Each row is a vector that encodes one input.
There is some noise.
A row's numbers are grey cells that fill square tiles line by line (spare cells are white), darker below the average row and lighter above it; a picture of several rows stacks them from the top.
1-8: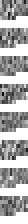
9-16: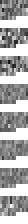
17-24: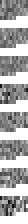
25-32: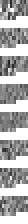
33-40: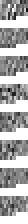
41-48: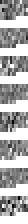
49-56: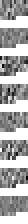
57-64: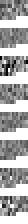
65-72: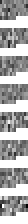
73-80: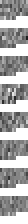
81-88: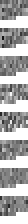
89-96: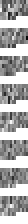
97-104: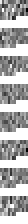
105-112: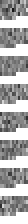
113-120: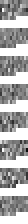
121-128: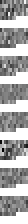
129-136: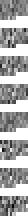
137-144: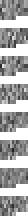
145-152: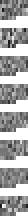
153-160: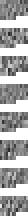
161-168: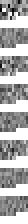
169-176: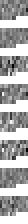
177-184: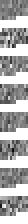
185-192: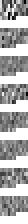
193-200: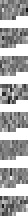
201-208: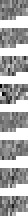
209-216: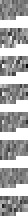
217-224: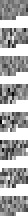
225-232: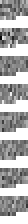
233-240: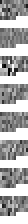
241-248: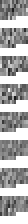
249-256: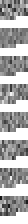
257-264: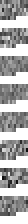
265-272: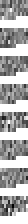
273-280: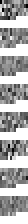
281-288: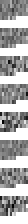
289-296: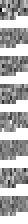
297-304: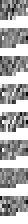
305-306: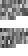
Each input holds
either one of 6 labels, or three true/false values.
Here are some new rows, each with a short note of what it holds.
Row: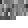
three true/false values
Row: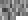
one of 6 labels
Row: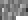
three true/false values
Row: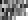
three true/false values
